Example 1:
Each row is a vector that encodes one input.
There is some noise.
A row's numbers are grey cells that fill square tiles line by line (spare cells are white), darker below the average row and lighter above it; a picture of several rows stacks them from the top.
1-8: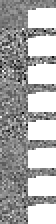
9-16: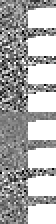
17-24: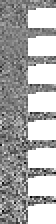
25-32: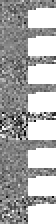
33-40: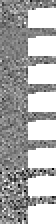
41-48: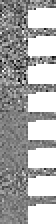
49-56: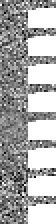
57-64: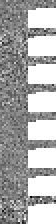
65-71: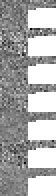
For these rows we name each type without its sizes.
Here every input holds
a point on a line, together with either a point on a circle, or a fixed value.
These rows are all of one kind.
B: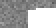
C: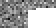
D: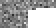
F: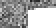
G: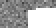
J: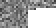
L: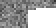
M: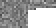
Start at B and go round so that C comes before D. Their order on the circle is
B, F, M, C, J, L, D, G.
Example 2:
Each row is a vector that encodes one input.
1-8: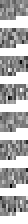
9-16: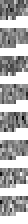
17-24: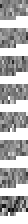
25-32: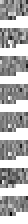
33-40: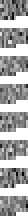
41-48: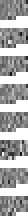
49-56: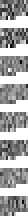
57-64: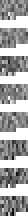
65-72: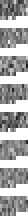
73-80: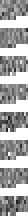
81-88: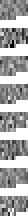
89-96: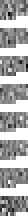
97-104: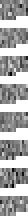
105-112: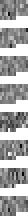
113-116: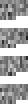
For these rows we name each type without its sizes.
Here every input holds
either a point on a circle, or a point on a line.
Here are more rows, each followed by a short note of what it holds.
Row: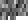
a point on a line
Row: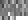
a point on a circle
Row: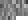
a point on a circle
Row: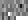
a point on a circle
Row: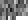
a point on a line
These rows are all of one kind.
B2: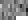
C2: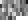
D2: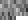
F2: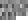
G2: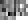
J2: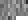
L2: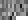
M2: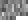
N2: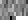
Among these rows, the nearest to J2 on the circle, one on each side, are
L2 and M2.
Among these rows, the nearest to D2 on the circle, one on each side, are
B2 and G2.
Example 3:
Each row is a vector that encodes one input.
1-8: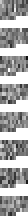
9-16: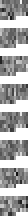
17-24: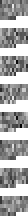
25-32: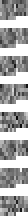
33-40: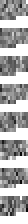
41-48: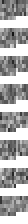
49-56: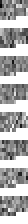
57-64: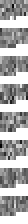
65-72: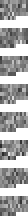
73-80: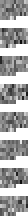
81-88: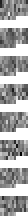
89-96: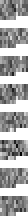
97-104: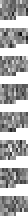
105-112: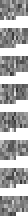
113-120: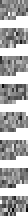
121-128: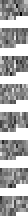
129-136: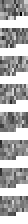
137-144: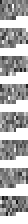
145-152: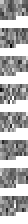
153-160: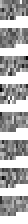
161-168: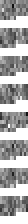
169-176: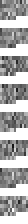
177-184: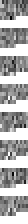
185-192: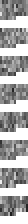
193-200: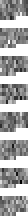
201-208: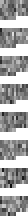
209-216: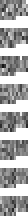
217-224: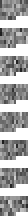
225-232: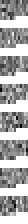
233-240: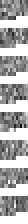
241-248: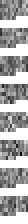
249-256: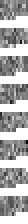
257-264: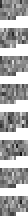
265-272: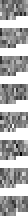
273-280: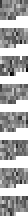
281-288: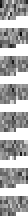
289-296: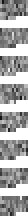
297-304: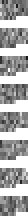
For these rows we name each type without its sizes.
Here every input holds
either a point on a circle, or three true/false values.
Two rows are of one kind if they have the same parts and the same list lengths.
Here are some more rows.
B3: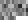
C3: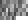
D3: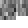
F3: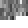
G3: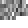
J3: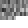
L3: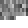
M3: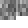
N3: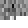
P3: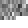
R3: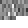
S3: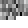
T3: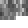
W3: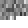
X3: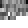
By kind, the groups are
B3, C3, G3, L3, P3, R3, X3
D3, F3, J3, M3, N3, S3, T3, W3

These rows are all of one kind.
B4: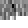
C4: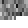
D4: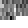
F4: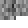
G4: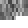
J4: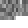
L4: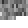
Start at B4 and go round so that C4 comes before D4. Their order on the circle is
B4, F4, C4, L4, D4, J4, G4.
